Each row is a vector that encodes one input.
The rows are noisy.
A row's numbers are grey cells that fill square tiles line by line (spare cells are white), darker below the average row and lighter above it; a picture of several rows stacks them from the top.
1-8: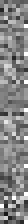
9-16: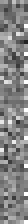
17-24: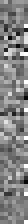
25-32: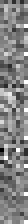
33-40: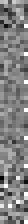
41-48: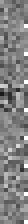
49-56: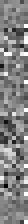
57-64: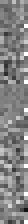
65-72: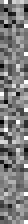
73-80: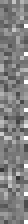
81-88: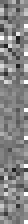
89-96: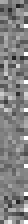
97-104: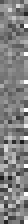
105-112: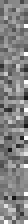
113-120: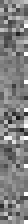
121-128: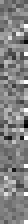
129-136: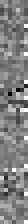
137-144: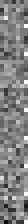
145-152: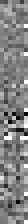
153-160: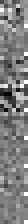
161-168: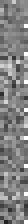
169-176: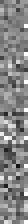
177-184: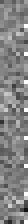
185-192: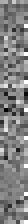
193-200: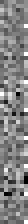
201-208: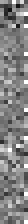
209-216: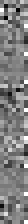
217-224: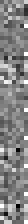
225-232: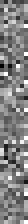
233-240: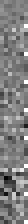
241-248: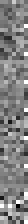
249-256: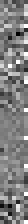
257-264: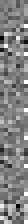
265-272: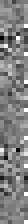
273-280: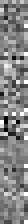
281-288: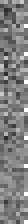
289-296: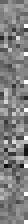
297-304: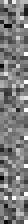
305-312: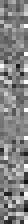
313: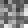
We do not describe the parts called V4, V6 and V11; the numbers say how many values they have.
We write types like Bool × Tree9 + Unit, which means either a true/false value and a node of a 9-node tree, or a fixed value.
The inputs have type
(Bool × Bool × Bool × Bool + Unit) × V4 + (Circle13 + V11) × Line5 × V6.
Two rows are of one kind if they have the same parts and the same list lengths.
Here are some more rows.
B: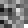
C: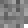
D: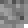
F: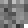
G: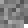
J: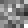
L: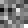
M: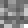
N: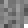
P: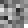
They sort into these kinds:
B, C, M
D, L, N, P
F
G, J

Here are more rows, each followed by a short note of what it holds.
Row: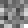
a value of V4
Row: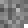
a point on a 5-point line, a value of V6 and a value of V11
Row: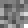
a point on a 5-point line, a value of V6 and a value of V11
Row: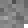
a point on a 13-point circle, a point on a 5-point line and a value of V6
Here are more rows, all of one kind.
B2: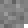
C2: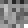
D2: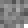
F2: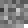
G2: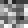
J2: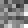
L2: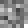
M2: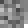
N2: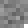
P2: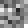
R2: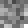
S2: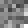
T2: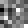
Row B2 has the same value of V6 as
M2 and T2.
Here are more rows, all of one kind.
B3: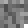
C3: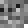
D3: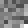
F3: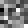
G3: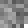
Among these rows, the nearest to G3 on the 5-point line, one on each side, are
B3 and D3.
